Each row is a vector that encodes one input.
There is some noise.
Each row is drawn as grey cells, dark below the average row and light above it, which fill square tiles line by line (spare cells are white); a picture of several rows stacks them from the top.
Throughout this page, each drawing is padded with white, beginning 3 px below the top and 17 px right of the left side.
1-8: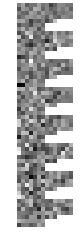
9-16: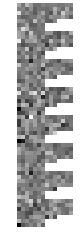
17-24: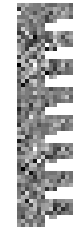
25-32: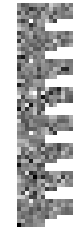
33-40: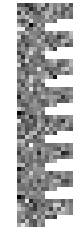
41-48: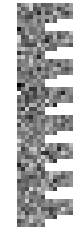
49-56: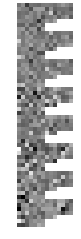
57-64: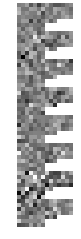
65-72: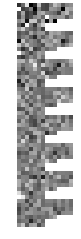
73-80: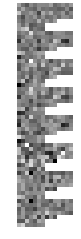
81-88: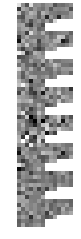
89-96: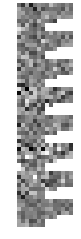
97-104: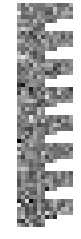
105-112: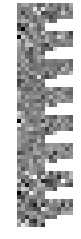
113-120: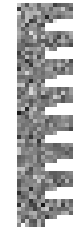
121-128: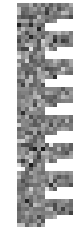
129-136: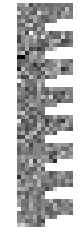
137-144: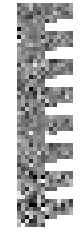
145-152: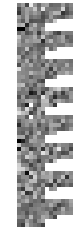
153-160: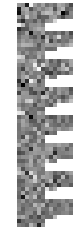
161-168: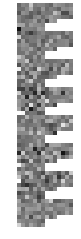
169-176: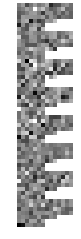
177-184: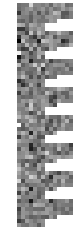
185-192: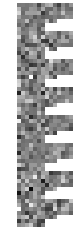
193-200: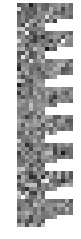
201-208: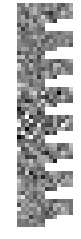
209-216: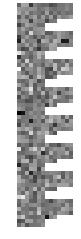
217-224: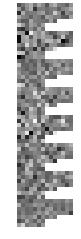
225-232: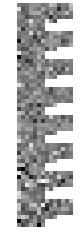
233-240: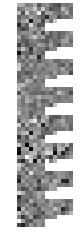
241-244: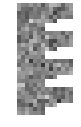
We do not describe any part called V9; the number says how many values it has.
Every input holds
a point on an 8-point line and a value of V9, together with a list of up to three points on a 6-point line.
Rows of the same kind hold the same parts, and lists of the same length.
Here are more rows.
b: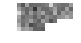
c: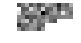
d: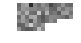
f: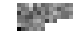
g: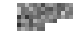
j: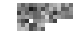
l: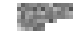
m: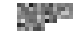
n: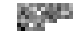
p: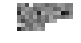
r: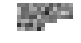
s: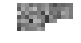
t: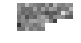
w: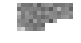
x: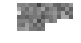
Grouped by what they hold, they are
b, c, d, g, l, s, w, x
f, p
j, n, t
m, r

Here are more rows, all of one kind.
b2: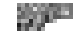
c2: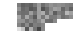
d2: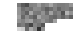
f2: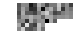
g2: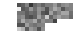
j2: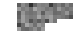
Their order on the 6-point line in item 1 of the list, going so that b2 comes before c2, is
f2, b2, j2, c2, d2, g2.
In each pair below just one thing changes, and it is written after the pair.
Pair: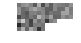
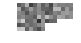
the place on the 8-point line
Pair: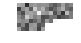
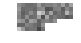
the place on the 6-point line in item 1 of the list
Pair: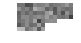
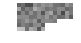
the place on the 8-point line
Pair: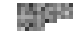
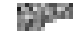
the place on the 8-point line
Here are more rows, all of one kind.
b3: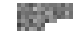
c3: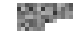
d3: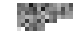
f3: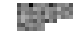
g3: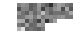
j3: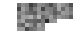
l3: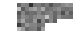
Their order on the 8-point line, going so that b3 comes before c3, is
b3, c3, g3, j3, l3, f3, d3.
